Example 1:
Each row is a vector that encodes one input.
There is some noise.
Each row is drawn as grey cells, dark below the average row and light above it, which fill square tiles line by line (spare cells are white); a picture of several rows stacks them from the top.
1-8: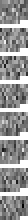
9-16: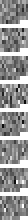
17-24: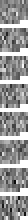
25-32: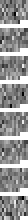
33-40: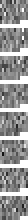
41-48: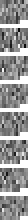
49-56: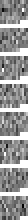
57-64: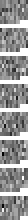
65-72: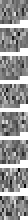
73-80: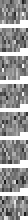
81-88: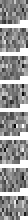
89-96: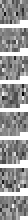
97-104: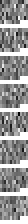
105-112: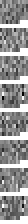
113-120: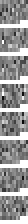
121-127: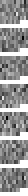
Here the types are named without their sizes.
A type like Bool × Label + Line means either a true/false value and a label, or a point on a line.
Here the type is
Line × List(Circle).
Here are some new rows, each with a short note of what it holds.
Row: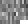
a point on a line, together with a list of two items
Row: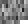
a point on a line, together with a list of one item
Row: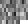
a point on a line, together with a list of two items
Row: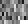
a point on a line, together with the empty list
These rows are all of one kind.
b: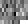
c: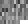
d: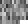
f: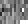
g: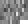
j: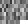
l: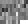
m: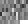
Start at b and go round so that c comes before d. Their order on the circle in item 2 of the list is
b, f, j, m, c, d, l, g.
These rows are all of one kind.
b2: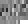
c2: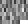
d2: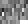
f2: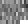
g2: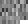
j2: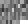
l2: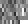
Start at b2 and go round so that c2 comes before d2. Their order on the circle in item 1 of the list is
b2, g2, l2, c2, d2, j2, f2.
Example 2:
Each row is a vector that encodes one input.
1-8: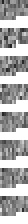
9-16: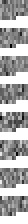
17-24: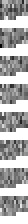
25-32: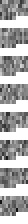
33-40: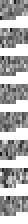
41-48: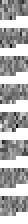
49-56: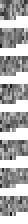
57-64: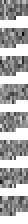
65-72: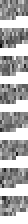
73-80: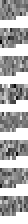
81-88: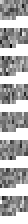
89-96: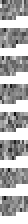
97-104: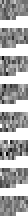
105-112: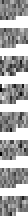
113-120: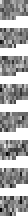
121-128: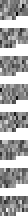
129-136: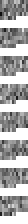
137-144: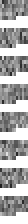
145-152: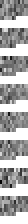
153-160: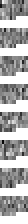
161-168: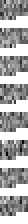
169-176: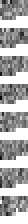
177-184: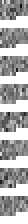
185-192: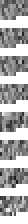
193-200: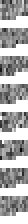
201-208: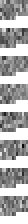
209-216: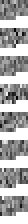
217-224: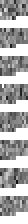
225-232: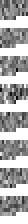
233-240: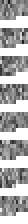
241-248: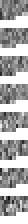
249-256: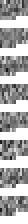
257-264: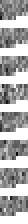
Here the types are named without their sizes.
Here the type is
(Label + Line) × Line.
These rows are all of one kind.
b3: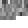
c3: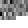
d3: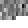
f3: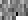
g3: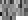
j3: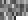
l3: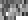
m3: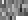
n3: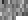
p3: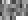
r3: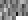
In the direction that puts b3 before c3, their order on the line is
l3, d3, n3, r3, f3, b3, c3, j3, p3, g3, m3.
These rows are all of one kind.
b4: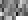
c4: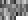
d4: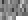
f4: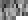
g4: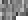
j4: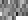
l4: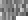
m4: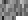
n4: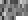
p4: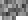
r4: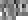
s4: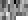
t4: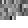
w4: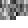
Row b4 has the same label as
f4, m4 and n4.
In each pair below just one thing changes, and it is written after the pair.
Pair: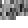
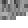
the place on the line
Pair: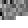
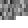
the label
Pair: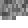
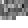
the place on the line
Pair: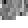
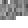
the label
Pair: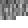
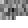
the place on the line
